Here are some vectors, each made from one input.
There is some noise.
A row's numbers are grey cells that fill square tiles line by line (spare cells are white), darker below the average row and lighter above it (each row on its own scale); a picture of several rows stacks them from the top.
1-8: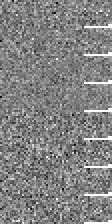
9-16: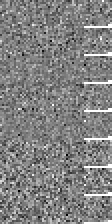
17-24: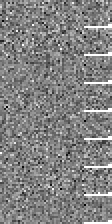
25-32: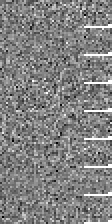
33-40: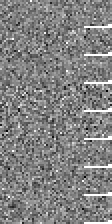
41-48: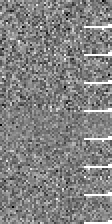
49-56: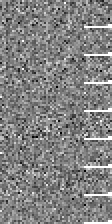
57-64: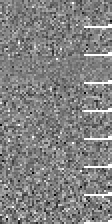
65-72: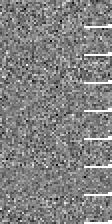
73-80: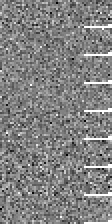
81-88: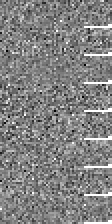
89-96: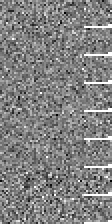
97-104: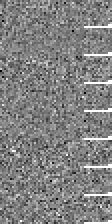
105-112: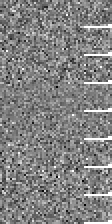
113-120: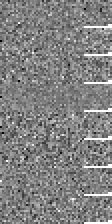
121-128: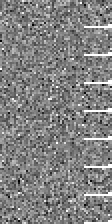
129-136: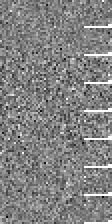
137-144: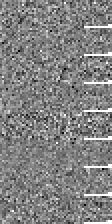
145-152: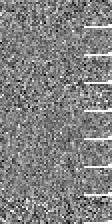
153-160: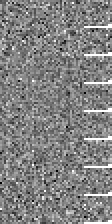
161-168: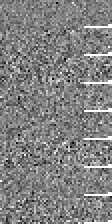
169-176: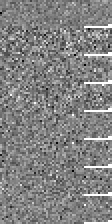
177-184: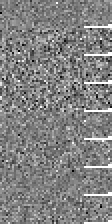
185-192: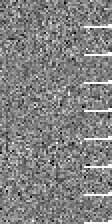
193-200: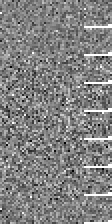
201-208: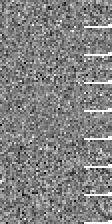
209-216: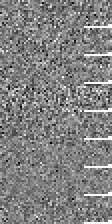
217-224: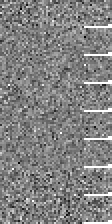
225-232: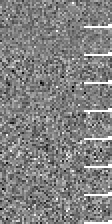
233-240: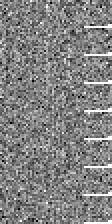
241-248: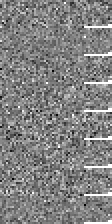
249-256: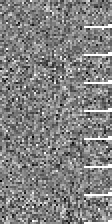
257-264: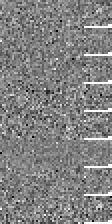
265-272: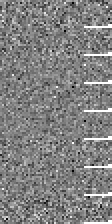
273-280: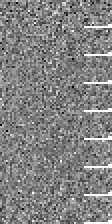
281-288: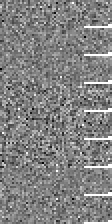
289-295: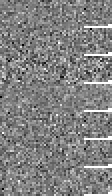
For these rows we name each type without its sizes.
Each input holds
either a point on a circle, or a fixed value, or two labels.
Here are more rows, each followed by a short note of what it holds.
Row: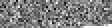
a fixed value
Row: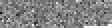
a point on a circle
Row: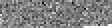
a point on a circle
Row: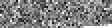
a fixed value
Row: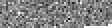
a point on a circle
